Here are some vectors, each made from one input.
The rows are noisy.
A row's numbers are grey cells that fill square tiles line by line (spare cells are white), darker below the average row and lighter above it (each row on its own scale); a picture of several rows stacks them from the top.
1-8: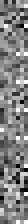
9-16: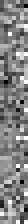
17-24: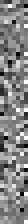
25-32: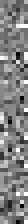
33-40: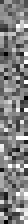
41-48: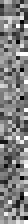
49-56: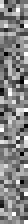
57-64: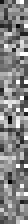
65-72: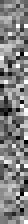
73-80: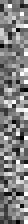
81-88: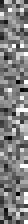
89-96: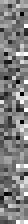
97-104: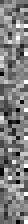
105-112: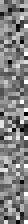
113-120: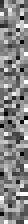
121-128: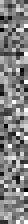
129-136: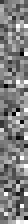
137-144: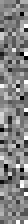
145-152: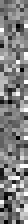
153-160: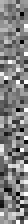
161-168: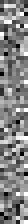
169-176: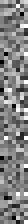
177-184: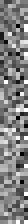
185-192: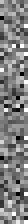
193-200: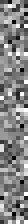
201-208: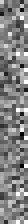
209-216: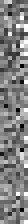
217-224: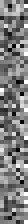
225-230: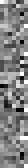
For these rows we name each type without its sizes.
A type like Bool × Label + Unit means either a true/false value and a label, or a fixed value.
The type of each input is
Bool × Label + (Circle + Unit) × Line.
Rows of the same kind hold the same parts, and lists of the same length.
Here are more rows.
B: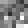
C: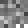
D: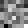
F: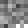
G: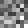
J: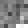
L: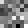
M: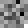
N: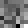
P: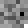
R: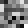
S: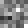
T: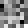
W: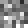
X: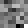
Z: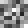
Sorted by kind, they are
B, C, D, F, G, J, T, W
L, N, R, X
M, P, S, Z

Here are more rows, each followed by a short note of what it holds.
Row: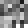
a point on a line
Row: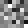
a point on a line
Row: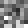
a point on a line
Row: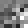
a point on a circle and a point on a line
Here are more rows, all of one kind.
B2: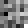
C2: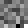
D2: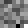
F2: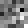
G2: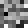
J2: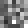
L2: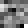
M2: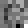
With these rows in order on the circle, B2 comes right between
G2 and M2.
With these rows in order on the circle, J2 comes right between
D2 and L2.
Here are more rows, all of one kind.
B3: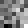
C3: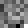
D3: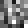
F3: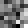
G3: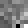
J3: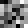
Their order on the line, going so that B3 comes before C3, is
B3, F3, C3, J3, G3, D3.
